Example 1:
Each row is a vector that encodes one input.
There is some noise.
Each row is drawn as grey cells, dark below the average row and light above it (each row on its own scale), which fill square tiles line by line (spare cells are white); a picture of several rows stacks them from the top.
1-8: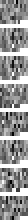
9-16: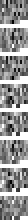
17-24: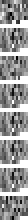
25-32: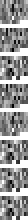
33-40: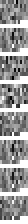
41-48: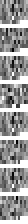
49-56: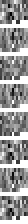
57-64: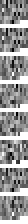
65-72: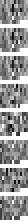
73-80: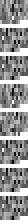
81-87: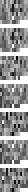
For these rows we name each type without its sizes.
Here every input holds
a label.
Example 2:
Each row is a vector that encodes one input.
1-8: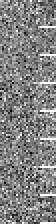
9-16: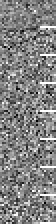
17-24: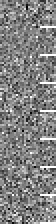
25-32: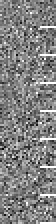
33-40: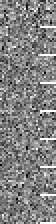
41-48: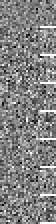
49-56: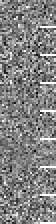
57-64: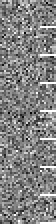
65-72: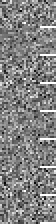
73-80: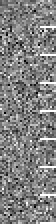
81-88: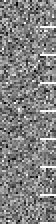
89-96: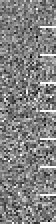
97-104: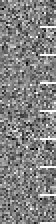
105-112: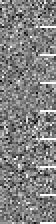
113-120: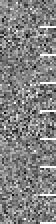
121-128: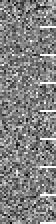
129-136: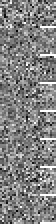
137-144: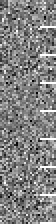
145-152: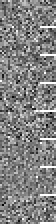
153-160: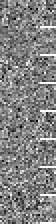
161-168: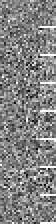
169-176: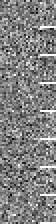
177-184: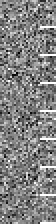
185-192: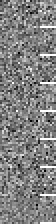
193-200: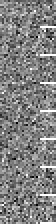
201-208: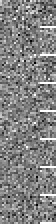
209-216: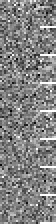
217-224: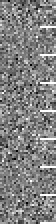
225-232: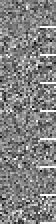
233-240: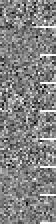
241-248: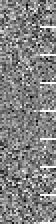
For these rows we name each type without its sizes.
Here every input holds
five true/false values.
